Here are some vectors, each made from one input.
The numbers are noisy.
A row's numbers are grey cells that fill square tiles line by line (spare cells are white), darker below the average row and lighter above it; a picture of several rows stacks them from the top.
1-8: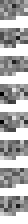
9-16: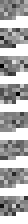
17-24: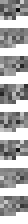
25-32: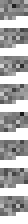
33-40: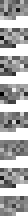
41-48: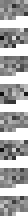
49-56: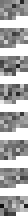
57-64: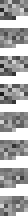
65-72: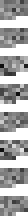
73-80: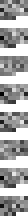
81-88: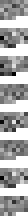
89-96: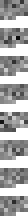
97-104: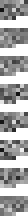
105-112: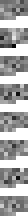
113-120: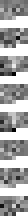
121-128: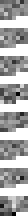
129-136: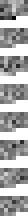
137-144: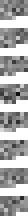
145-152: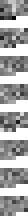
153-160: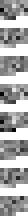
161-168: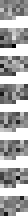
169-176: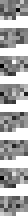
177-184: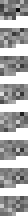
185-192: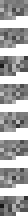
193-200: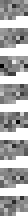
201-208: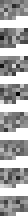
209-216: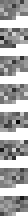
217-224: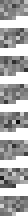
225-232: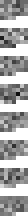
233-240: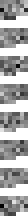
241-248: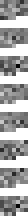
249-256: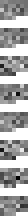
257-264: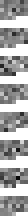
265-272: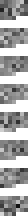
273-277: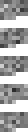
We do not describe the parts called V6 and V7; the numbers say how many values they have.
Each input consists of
either a point on a 9-point line, or a true/false value, a value of V6 and a value of V7.
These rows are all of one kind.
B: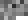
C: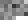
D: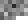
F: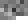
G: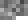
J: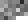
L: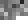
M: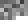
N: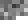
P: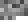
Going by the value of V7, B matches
F, G, L and N.
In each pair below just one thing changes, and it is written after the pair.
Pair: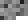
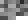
the value of V7
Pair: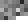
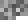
the true/false value
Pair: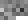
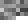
the true/false value
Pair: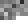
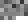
the value of V6
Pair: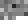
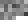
the value of V7
